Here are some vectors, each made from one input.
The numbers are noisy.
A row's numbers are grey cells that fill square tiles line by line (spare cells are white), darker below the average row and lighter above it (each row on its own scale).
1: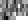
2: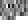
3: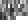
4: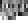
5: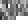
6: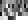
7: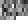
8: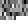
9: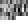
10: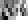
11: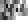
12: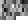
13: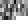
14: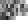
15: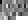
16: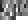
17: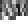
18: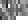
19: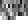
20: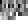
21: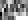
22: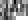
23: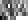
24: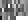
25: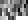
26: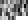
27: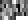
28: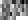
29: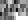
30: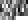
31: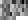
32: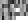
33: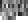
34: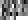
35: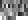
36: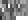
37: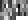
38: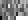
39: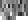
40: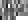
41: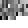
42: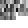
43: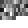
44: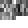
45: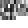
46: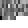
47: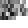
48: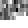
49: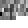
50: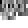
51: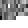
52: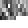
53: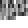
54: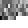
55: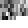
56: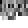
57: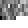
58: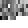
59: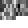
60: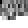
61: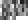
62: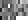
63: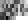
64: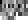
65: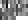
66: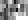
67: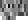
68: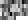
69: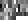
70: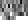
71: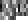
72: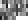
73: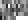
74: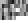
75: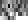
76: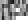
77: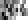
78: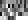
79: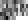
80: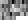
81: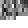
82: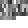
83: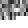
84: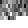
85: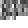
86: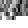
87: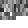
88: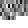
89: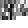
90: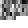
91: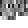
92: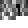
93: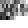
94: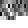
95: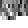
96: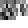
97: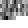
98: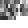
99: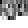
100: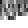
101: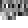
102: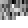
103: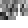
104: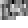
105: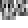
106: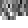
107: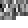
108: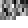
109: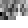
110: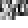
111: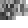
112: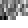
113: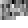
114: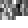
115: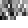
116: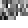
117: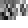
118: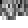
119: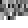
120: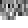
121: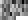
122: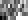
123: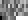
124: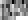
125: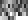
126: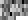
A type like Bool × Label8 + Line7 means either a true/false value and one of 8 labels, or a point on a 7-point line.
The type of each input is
Bool × (Label7 + Line4 × Line4) + Line5.
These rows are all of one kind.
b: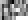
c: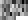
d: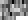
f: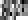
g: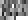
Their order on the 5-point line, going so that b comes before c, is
b, d, c, f, g.
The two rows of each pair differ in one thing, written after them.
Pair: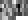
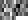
the place on one of the two 4-point lines
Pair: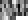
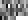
the true/false value
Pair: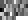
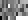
the true/false value
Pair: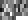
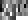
the place on one of the two 4-point lines
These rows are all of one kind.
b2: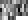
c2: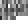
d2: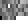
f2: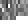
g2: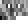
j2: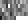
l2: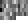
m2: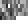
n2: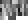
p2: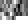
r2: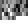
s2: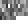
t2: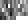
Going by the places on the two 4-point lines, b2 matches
j2, m2, n2 and s2.
